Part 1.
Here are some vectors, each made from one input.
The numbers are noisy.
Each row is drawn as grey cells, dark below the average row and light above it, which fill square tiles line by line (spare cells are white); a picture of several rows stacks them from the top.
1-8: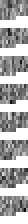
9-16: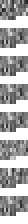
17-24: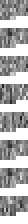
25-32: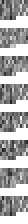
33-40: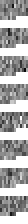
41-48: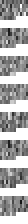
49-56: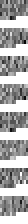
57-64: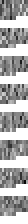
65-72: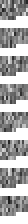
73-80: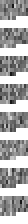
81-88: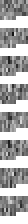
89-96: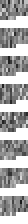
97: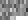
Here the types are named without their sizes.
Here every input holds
four true/false values.
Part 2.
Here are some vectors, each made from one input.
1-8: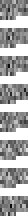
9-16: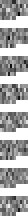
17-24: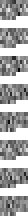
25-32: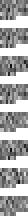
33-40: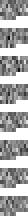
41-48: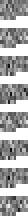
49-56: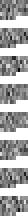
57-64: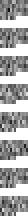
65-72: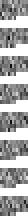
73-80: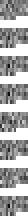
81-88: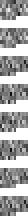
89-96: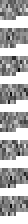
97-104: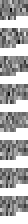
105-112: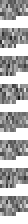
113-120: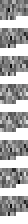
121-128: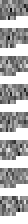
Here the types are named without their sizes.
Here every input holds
a point on a line.
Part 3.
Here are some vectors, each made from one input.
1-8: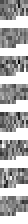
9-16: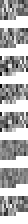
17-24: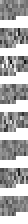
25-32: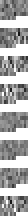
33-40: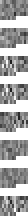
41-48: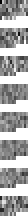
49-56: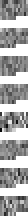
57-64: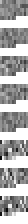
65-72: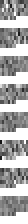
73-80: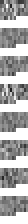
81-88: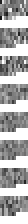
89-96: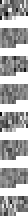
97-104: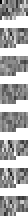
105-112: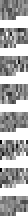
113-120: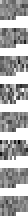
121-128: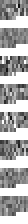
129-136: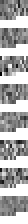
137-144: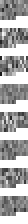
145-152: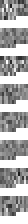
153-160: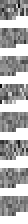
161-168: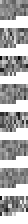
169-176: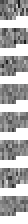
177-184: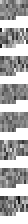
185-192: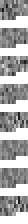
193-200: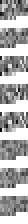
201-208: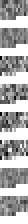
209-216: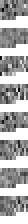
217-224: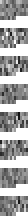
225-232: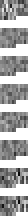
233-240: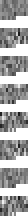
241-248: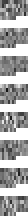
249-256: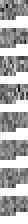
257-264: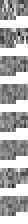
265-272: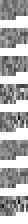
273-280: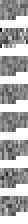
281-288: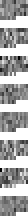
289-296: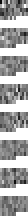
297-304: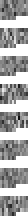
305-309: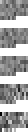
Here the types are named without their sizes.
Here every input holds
a label.
